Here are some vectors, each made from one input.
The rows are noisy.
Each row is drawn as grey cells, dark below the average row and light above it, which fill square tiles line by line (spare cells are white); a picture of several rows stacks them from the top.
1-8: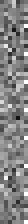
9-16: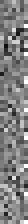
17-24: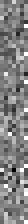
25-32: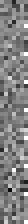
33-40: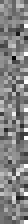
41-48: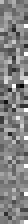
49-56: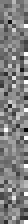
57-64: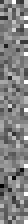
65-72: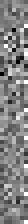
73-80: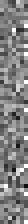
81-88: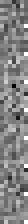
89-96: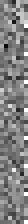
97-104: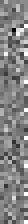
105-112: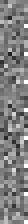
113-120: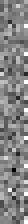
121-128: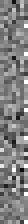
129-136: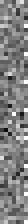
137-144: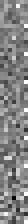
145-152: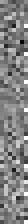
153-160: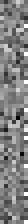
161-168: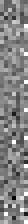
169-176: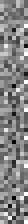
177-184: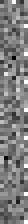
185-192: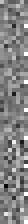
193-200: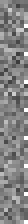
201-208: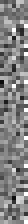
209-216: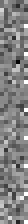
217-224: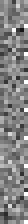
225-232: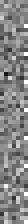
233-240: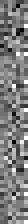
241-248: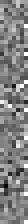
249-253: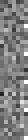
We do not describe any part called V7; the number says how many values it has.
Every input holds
a point on a 9-point line, together with either three true/false values, or a value of V7.
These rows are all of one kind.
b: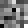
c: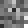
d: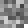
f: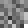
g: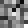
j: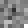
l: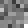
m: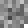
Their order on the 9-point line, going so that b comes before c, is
d, m, j, b, c, f, l, g.
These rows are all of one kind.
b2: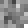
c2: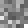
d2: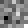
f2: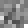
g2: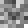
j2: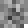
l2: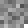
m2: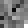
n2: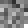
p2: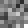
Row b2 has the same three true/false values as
c2, g2, l2 and n2.
